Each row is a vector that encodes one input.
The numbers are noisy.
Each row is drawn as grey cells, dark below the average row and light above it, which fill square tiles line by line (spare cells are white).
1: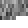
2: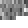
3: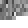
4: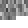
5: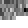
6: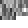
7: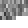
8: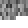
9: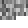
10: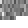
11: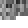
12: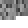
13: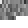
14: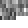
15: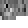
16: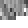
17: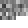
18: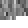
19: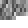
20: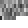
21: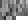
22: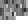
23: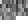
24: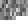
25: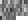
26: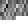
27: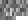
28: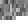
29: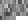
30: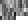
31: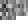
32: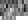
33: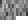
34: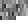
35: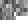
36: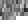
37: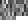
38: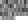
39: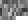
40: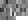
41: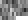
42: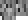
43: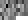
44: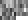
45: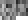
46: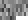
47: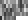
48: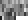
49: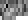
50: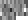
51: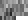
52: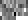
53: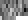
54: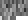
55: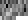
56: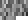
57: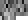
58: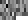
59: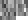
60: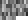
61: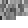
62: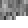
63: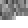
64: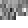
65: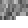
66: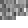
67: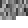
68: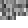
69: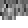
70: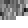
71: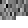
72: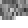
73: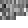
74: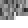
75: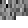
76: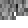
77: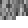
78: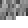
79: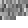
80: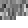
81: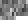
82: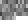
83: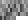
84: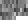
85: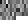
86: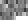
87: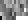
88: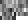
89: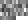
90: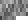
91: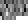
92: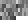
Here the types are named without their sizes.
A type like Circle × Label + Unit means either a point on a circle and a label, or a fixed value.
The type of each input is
(Bool × Bool × Bool + Label) × Line.
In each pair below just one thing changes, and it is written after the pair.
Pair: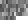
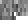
one of the three true/false values
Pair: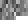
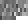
one of the three true/false values
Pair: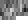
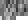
one of the three true/false values
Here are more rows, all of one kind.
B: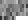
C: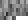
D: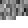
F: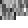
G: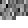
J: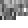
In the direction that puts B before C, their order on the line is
F, J, B, C, D, G.
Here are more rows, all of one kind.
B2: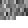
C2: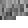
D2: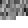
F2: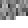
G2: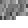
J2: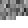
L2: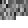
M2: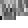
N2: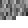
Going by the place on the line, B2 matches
D2, J2 and N2.
